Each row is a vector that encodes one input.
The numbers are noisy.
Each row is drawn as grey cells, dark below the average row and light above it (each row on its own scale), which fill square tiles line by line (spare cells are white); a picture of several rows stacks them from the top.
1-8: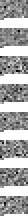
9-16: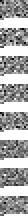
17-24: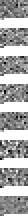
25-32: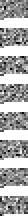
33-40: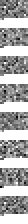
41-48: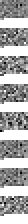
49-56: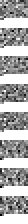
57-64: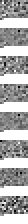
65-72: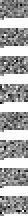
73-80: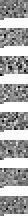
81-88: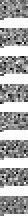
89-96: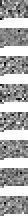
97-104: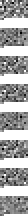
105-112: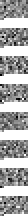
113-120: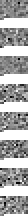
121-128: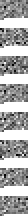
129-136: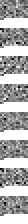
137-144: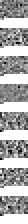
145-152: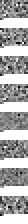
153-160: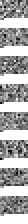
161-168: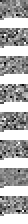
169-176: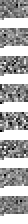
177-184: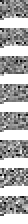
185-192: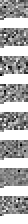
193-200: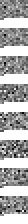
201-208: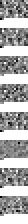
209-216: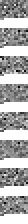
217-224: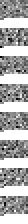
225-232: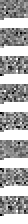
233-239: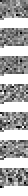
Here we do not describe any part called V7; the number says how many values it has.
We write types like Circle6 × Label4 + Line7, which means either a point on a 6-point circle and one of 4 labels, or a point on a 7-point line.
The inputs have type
Bool × Bool × Bool × Bool × Label5 + (Tree9 + Unit) × V7.
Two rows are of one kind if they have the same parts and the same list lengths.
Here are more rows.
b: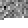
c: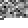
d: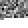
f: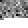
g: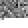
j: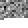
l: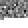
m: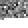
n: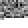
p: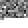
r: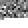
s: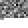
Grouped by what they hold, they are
b, c, f, j
d, l, m, p, r, s
g, n

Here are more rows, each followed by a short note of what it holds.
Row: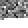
a node of a 9-node tree and a value of V7
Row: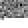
a value of V7
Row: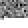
a value of V7
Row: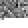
a value of V7
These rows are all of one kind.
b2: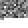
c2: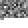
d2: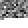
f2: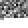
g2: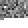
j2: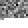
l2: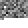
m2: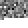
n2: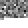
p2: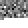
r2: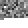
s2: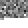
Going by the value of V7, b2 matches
c2, d2, f2 and l2.
